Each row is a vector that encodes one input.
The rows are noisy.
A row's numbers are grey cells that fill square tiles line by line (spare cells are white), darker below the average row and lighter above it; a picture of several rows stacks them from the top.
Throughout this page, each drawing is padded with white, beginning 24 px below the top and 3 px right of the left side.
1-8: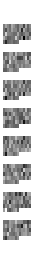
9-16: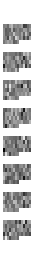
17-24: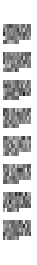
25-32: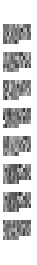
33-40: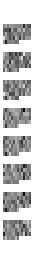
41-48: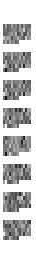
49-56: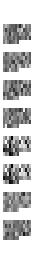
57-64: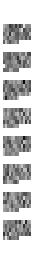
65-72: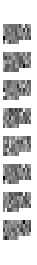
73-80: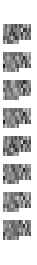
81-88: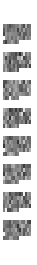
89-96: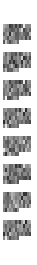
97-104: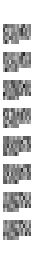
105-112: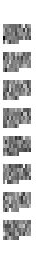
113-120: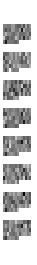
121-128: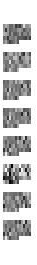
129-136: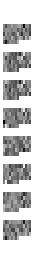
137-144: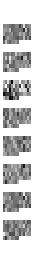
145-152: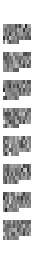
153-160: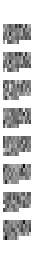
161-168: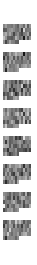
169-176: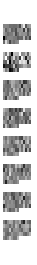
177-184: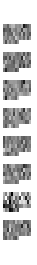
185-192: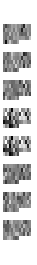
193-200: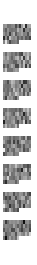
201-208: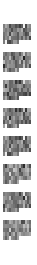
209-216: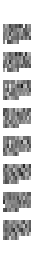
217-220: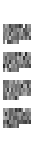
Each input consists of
a list of up to two points on a 12-point line.
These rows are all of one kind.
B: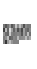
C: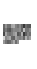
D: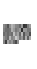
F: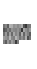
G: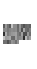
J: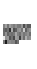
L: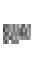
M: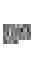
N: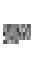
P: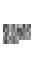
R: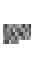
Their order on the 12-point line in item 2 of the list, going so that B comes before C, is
P, R, L, N, B, M, F, J, C, D, G.
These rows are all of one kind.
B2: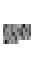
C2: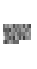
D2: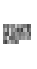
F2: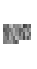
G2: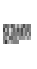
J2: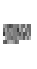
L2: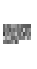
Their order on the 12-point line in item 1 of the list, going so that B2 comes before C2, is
B2, G2, D2, F2, L2, J2, C2.
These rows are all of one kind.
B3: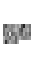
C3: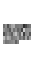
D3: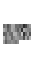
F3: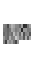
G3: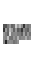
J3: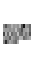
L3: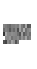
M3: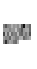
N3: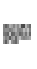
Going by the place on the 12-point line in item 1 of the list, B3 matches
J3, M3 and N3.
